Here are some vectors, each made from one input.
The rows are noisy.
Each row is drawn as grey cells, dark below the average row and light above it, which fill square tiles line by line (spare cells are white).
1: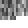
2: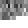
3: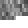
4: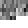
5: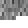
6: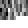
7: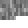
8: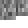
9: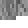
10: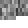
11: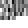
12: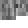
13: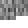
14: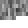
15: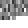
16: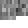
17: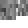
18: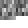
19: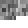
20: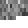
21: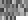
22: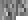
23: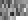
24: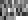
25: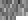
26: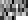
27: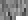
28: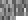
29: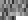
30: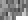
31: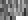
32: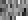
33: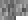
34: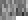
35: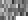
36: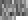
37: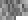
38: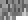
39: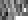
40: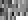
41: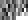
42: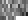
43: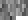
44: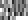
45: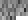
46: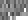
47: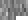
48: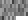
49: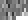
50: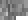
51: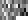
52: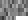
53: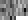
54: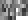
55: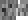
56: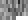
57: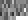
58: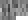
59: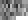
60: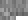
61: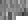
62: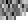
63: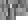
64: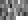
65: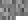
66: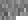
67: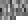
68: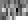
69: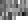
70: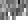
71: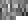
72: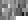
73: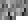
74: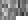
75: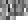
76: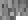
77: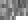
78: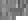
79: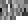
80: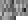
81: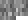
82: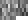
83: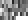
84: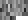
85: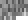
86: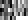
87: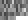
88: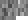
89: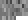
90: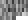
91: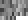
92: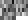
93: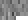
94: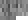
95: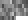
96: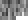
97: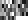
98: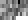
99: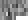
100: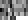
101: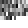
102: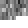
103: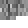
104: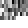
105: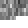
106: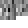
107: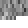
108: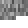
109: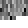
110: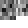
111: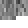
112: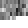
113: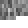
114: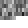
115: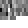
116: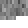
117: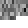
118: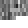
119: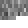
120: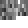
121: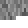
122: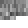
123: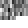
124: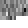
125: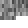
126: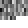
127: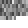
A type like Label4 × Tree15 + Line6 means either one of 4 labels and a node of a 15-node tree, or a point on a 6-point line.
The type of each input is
Bool × (Line6 + Line10).
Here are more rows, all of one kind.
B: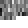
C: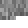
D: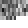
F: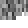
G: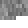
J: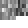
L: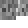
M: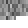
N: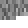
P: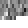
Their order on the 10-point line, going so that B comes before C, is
D, N, J, B, C, G, F, P, L, M.
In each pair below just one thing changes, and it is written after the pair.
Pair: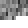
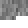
the true/false value
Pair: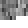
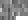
the place on the 6-point line
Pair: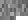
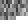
the place on the 6-point line
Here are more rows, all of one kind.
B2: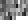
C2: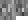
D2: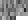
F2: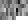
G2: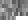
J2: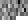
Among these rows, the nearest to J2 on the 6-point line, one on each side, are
F2 and G2.
